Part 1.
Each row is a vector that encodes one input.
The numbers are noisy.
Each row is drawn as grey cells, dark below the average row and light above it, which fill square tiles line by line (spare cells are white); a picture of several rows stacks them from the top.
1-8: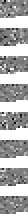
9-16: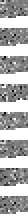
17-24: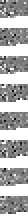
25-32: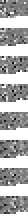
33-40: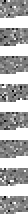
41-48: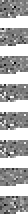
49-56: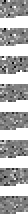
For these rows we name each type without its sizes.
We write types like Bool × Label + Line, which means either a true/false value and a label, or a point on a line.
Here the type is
Tree.
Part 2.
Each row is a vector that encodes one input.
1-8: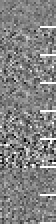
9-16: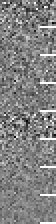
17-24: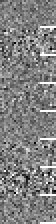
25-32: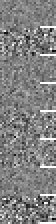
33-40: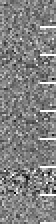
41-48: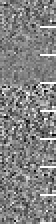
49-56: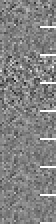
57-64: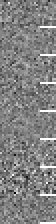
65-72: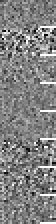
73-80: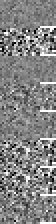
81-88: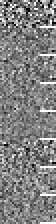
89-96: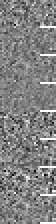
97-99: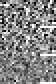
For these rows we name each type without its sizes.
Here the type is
Circle.
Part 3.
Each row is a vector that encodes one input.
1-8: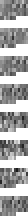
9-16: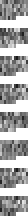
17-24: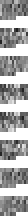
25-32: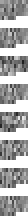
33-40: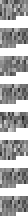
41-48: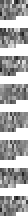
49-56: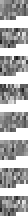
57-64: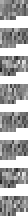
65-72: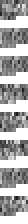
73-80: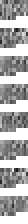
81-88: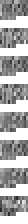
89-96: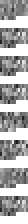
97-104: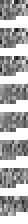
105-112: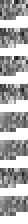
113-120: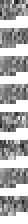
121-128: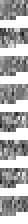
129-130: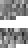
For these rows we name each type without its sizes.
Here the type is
Line.
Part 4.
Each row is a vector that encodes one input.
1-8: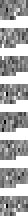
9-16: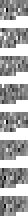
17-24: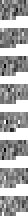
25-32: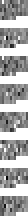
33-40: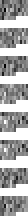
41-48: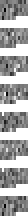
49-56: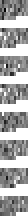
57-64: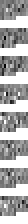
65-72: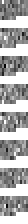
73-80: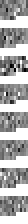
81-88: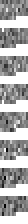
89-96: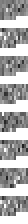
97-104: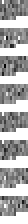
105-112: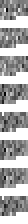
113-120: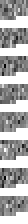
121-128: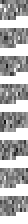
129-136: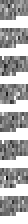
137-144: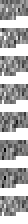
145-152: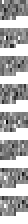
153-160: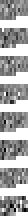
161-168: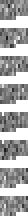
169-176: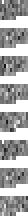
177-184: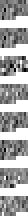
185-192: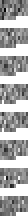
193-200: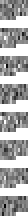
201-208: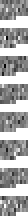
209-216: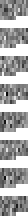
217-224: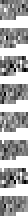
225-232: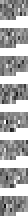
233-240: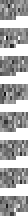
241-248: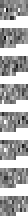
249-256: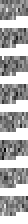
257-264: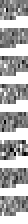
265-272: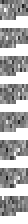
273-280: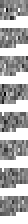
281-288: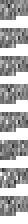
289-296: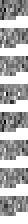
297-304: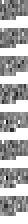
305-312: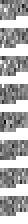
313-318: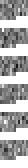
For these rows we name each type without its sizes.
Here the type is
Circle + Unit.
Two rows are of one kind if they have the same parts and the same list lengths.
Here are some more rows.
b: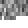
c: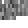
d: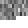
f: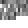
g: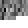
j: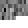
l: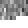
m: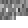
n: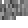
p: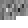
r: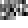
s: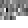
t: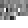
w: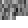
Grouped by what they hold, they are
b, c, d, f, g, j, l, m, n, p, s, t, w
r

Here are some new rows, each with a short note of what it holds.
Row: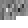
a point on a circle
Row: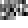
a fixed value
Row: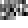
a fixed value
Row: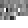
a point on a circle
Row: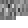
a point on a circle
